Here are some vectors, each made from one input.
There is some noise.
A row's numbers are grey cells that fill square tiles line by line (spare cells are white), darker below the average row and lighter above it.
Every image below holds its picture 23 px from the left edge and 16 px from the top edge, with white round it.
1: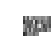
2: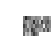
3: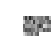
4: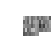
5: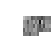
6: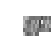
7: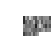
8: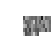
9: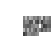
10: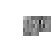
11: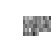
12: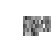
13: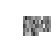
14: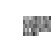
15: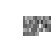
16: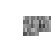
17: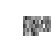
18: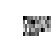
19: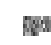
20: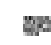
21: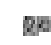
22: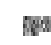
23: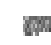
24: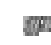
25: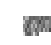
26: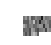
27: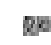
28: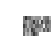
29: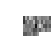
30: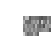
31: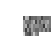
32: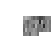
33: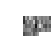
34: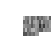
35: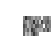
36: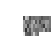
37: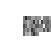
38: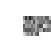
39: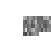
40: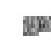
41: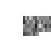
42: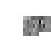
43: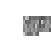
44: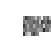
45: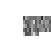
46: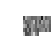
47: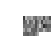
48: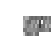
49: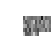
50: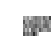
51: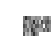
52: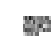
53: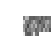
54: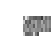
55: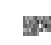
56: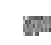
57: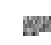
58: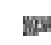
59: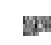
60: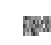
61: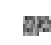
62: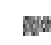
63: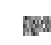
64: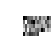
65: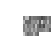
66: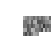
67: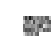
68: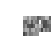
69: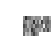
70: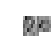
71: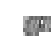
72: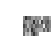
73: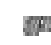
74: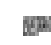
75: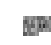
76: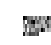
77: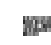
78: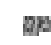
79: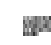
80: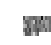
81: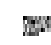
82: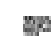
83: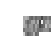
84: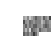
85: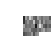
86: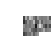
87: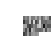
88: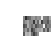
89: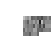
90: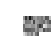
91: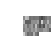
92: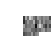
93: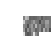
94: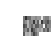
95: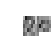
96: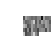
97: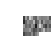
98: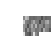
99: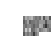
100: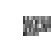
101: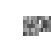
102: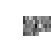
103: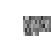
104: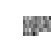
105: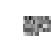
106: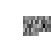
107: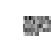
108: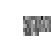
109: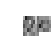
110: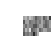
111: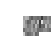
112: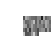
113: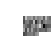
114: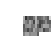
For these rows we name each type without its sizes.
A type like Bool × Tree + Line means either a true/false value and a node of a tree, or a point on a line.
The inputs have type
List(Line).
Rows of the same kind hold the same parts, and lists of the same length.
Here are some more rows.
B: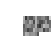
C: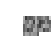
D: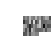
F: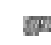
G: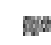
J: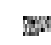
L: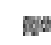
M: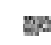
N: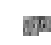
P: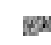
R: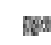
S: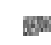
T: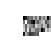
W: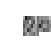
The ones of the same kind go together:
B, C, G, L, M, R, W
D, F, N, P, S
J, T

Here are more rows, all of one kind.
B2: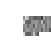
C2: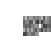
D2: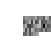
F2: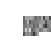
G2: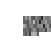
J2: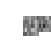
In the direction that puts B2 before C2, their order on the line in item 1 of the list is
B2, G2, J2, D2, C2, F2.
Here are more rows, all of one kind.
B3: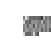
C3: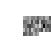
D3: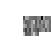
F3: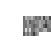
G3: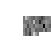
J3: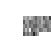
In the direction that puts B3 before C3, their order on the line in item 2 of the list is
J3, F3, B3, C3, G3, D3.
